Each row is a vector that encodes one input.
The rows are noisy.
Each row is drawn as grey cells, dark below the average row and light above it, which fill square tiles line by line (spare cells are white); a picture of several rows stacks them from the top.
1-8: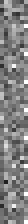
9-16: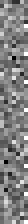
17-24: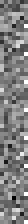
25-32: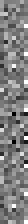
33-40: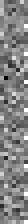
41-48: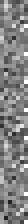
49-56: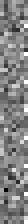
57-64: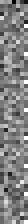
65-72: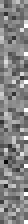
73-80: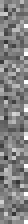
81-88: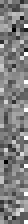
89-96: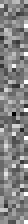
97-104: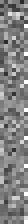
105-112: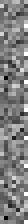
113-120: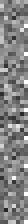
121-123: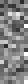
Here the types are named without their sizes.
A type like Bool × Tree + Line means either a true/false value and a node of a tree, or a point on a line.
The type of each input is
Bool × Bool × Bool × Bool + Line.
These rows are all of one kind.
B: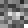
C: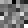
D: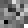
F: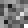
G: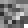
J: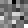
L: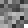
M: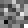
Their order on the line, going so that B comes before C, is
D, M, F, G, B, L, J, C.
